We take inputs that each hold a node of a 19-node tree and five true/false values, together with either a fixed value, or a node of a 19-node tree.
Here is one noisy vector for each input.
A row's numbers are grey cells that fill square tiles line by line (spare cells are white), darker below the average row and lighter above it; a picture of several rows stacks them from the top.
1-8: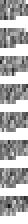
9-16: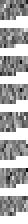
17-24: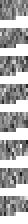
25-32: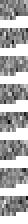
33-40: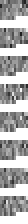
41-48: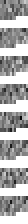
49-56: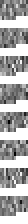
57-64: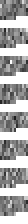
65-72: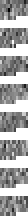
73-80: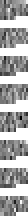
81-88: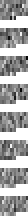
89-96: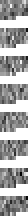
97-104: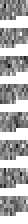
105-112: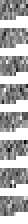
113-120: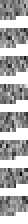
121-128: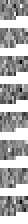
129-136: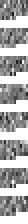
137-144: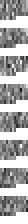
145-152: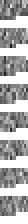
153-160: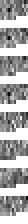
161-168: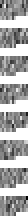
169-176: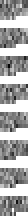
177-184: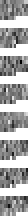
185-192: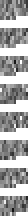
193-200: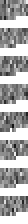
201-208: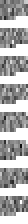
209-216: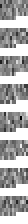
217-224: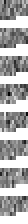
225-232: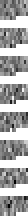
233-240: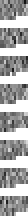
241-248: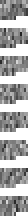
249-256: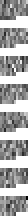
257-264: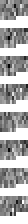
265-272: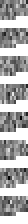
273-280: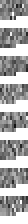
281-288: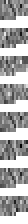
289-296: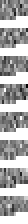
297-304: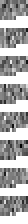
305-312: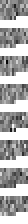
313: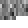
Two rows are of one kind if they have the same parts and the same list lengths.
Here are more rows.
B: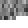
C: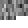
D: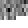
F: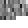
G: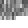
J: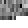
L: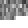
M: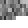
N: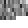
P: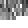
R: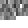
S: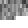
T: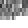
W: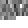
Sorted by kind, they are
B, F, M, N, P, T, W
C, D, G, J, L, R, S

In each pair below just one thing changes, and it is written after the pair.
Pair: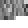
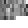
one of the five true/false values
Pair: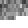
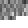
one of the five true/false values
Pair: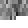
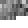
one of the five true/false values
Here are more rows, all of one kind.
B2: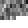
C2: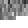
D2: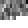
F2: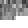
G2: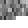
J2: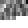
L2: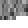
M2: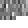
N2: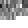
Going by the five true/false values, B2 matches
D2 and J2.
